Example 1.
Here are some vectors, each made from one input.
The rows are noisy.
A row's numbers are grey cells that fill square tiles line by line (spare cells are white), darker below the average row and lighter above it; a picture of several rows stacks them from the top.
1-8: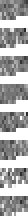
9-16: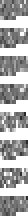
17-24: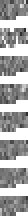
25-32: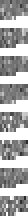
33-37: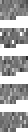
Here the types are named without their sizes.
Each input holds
a node of a tree.
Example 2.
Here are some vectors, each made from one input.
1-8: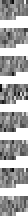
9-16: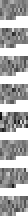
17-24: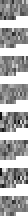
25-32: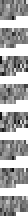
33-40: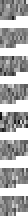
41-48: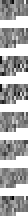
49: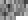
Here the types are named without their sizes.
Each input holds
either a fixed value, or a node of a tree.
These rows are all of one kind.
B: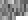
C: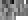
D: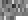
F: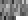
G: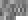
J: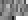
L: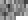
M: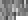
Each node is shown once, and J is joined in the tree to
F and G.
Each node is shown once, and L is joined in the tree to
B.
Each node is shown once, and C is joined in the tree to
M.
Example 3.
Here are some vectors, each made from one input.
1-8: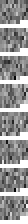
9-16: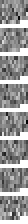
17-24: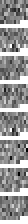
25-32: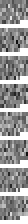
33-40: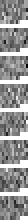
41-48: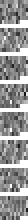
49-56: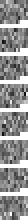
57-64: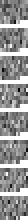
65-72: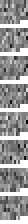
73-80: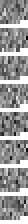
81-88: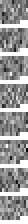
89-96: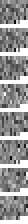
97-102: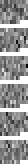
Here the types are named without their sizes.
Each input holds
a point on each of two lines.
